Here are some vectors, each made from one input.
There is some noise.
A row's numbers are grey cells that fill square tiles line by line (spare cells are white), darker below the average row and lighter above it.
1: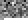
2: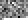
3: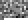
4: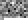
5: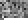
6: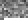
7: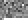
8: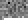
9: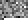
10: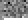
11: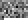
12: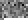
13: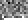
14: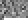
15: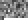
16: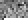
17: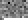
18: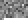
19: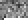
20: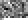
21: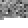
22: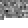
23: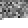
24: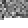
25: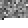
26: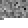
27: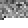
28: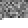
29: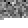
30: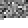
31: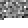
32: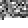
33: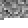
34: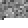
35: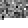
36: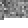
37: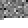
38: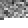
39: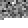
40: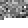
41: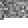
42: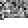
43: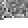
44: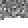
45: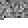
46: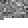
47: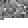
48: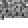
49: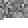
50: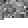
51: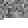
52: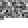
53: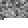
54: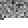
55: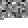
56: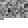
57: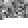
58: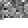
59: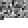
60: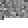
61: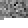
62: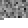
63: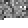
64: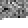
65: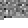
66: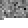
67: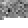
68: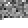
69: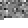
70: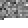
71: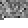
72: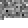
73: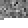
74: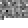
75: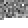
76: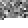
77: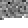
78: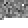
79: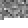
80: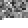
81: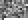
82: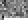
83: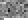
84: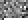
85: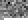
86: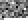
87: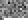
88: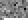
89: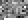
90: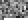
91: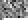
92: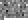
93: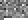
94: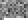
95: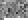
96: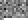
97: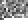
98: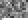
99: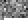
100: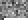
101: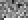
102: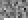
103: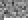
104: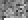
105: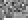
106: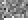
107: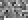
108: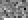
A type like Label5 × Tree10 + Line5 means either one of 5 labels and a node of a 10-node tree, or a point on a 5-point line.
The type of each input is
Circle9 × Label4.
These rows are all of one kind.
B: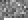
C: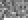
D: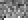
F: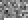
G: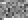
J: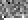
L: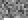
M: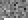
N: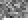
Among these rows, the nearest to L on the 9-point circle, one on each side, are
G and N.
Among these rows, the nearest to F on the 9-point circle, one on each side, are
C and N.
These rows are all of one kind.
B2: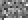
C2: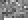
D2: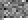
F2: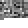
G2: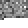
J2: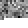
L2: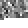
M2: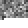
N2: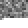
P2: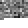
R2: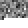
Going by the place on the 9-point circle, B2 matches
J2 and L2.
